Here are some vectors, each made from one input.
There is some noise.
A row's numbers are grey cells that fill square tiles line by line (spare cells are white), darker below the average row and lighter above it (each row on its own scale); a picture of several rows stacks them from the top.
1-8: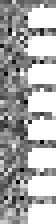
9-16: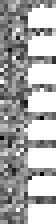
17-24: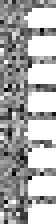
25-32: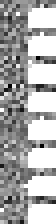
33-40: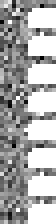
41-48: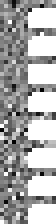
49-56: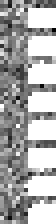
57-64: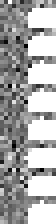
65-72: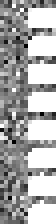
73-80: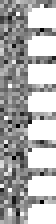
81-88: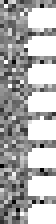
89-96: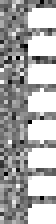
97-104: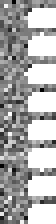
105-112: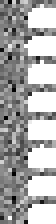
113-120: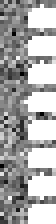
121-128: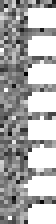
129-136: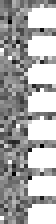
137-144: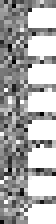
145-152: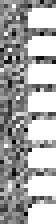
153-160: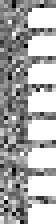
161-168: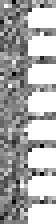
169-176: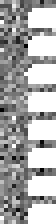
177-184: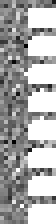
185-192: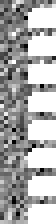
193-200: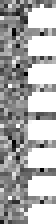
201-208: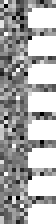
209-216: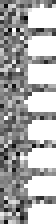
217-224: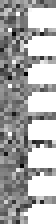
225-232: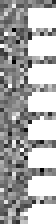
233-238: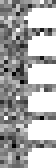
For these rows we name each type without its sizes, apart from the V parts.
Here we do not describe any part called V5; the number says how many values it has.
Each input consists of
a value of V5, together with either a label, or three true/false values.
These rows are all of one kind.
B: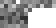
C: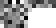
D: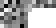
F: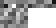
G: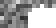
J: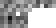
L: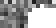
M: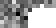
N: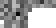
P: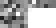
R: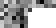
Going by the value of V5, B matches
D, J, P and R.
